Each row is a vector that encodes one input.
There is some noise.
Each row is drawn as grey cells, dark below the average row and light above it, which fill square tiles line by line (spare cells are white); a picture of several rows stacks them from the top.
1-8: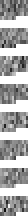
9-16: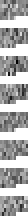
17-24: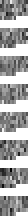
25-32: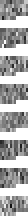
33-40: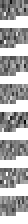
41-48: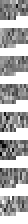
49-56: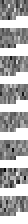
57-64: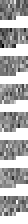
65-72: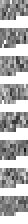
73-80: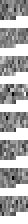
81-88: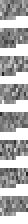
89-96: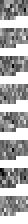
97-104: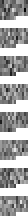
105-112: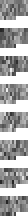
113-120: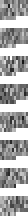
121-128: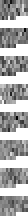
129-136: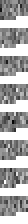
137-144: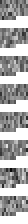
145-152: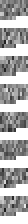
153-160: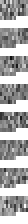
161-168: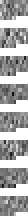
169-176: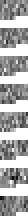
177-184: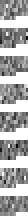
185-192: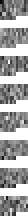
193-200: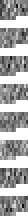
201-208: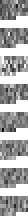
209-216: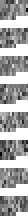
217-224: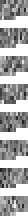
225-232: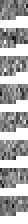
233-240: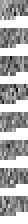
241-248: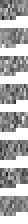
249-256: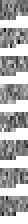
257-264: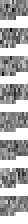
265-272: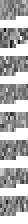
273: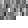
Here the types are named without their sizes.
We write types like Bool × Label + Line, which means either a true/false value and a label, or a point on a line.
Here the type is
(Bool × Circle + Line) × (Circle + Label).
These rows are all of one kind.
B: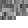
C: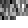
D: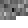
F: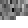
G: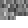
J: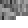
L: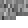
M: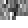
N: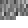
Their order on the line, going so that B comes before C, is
N, F, B, C, J, D, G, L, M.
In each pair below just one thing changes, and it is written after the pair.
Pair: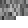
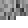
the label
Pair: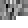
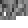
the true/false value
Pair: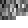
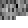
the label
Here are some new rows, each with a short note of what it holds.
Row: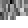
a point on a circle and a point on a line
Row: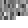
a point on a circle and a point on a line
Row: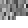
a label and a point on a line
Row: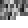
a point on a circle, a label and a true/false value
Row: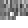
a label and a point on a line
